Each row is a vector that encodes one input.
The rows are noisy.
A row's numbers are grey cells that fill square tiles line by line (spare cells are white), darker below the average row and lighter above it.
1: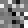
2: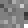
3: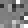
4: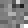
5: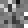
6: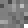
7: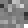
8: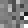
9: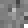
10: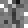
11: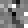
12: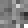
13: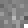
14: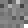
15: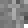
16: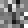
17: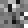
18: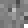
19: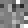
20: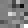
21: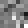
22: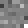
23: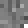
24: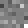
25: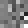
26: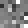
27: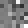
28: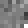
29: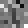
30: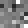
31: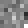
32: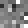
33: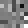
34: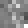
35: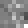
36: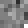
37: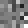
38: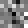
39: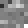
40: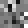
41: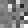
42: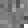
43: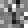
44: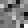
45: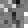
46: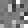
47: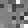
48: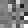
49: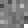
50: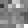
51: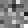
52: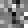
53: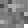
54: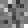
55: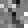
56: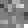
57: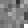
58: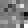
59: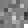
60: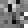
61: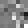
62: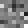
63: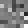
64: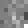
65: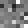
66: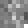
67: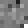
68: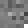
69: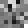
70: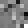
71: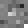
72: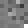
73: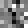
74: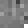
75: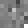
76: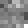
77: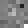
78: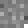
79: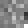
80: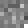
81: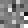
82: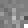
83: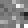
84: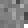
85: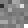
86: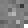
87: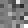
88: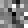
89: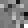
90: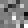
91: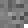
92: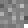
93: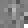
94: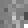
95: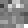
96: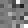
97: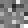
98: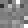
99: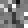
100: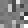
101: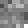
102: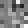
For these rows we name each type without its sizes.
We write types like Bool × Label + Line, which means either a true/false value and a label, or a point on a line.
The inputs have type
(Bool × Bool × Bool × Bool + Line) × Line.
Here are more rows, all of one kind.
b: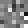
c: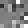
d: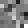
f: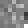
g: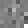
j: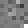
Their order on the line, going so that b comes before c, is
b, c, j, g, f, d.
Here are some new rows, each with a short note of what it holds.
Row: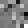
a point on a line and four true/false values
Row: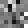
a point on each of two lines
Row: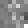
a point on a line and four true/false values
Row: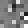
a point on a line and four true/false values
